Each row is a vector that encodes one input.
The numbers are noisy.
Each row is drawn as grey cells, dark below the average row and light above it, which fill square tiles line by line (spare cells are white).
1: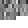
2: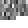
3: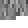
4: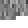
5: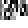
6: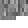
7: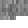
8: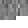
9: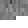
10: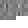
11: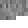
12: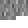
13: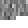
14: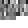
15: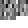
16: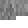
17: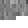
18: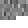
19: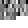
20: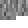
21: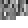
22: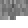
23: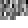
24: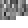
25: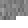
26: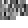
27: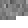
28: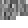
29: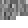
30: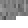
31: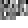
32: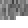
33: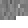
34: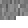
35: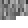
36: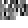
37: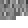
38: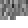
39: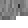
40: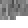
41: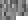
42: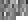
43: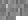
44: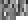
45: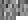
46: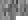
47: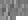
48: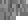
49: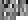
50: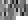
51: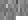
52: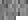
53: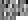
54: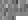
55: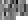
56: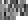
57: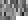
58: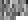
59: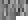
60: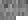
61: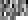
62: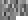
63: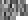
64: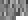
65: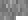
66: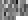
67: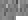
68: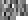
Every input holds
a point on a 4-point line, a point on an 8-point line and a node of a 7-node tree.
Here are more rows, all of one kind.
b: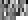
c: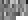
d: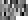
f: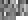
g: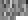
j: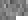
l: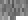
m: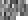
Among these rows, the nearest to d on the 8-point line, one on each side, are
g and j.
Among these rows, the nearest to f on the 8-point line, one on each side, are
j and m.
